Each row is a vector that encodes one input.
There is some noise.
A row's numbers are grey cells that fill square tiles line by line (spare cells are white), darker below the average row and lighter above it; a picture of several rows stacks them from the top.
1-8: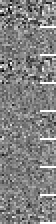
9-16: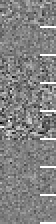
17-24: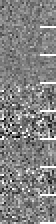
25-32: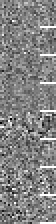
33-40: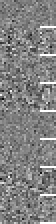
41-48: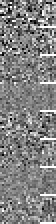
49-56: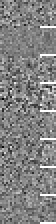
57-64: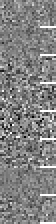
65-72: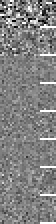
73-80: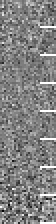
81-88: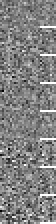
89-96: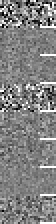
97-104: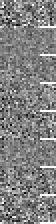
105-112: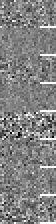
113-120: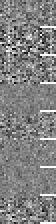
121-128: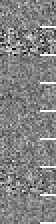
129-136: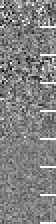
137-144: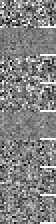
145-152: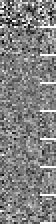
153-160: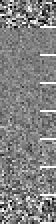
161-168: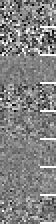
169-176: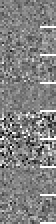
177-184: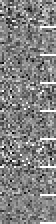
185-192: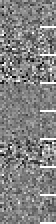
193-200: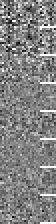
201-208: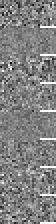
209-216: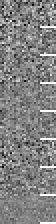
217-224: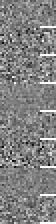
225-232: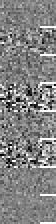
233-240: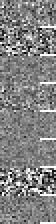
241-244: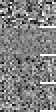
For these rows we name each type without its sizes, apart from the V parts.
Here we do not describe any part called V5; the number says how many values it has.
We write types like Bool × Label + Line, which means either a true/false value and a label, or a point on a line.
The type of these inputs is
List((Circle + V5) × Line).
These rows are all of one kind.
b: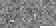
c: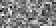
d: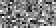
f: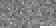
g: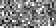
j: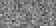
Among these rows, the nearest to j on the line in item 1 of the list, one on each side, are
c and f.
